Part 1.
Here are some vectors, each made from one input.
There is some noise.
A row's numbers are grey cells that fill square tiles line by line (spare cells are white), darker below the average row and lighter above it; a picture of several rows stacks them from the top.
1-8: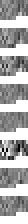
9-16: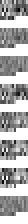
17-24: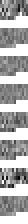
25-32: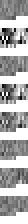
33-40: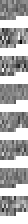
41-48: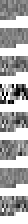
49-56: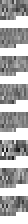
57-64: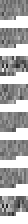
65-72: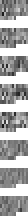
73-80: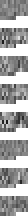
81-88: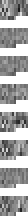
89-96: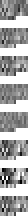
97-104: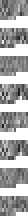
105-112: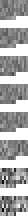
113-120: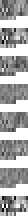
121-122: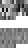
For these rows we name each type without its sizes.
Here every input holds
a point on a circle and a true/false value.
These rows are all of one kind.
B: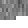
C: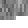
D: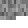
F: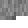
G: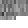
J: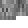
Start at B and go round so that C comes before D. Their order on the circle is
B, G, C, D, F, J.
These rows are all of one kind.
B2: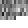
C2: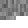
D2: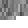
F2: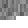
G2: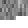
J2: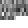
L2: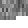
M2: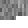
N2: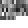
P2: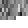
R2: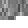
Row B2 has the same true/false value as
L2 and R2.
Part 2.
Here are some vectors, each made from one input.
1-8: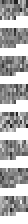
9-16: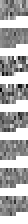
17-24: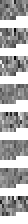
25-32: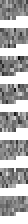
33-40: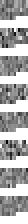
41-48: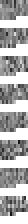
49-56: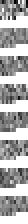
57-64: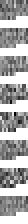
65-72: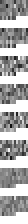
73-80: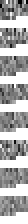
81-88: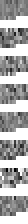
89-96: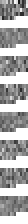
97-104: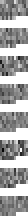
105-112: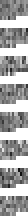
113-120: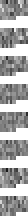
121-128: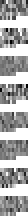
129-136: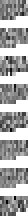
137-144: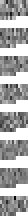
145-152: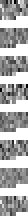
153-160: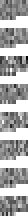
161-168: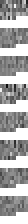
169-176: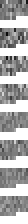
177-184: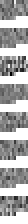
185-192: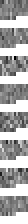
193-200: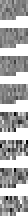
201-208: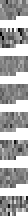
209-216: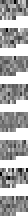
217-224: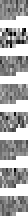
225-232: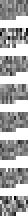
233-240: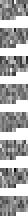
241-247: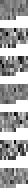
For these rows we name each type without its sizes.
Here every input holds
a label, together with either a point on a circle, or a fixed value.
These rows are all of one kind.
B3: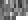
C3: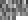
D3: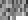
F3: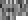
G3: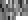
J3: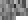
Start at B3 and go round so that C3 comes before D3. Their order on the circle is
B3, J3, F3, G3, C3, D3.
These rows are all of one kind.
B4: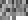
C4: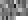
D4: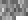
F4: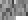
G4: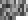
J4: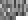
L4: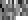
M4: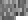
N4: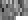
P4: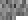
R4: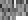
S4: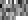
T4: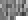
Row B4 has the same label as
D4, L4 and T4.
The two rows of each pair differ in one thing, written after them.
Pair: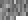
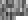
the place on the circle
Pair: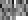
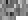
the label
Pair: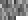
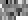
the label
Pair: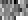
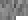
the place on the circle
